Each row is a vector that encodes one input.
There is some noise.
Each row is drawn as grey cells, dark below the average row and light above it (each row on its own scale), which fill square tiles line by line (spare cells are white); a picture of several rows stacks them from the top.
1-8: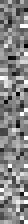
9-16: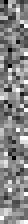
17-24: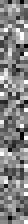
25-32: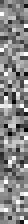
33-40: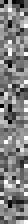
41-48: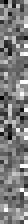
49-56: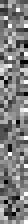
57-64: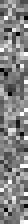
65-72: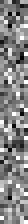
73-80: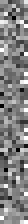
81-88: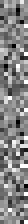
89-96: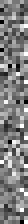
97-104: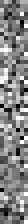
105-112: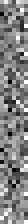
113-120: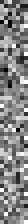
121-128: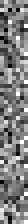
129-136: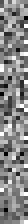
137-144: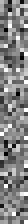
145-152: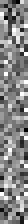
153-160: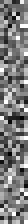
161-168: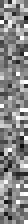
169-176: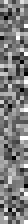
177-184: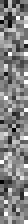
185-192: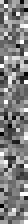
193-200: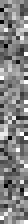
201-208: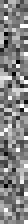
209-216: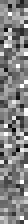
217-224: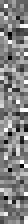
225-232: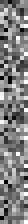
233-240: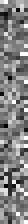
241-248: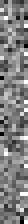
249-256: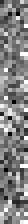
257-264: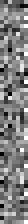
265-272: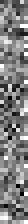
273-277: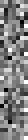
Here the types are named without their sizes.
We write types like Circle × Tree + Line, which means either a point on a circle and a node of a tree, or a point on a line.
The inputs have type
(Bool × Bool × Bool × Bool × (Tree + Unit) + Line) × Label.
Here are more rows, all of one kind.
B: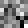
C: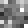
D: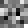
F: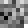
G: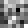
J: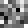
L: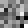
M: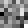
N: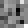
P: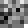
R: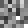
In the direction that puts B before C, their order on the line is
B, L, M, F, C, J, P, G, R, D, N.
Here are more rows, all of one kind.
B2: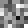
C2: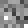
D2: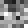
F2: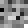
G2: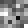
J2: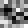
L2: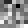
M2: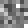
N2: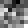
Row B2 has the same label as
C2, G2 and M2.
